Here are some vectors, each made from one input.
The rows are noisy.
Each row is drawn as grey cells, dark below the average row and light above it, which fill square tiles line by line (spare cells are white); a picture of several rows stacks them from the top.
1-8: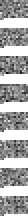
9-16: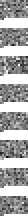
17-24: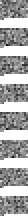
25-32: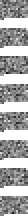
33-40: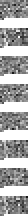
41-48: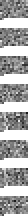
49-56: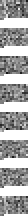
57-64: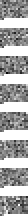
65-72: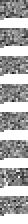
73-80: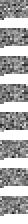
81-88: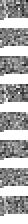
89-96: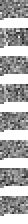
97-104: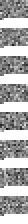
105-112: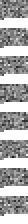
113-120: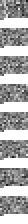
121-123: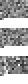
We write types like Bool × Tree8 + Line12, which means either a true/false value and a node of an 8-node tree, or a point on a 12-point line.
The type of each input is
Line20.
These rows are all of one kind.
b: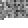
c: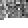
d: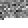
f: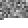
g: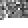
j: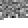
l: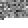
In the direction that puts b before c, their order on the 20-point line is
f, j, d, l, b, c, g.
